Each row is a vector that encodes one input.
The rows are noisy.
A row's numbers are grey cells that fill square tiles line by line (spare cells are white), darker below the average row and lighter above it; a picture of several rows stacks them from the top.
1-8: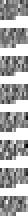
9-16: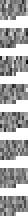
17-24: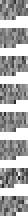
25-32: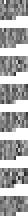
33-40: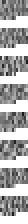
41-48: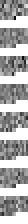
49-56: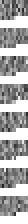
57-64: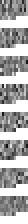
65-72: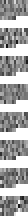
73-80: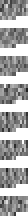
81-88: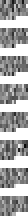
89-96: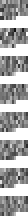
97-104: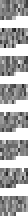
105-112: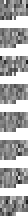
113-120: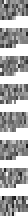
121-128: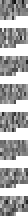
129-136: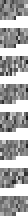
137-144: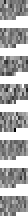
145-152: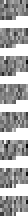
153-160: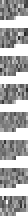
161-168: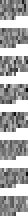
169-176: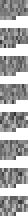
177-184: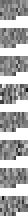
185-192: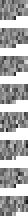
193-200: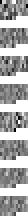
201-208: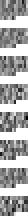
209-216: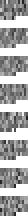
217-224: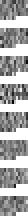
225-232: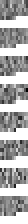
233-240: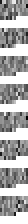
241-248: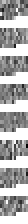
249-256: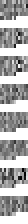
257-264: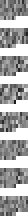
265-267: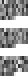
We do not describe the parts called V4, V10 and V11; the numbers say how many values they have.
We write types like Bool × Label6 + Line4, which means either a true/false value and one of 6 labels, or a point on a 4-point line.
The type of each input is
(Bool × Line5 + Line6) × V4 + V10 × V11.
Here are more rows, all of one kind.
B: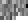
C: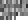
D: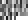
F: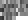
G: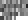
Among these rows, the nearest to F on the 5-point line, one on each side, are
D and G.
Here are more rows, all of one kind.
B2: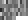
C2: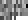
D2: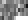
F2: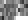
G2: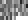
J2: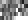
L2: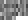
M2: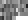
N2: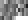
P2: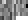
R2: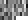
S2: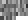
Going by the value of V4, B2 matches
D2, F2, P2 and R2.
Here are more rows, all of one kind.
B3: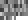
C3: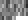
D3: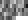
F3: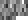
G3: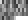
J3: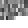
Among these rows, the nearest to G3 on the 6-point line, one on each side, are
F3 and J3.
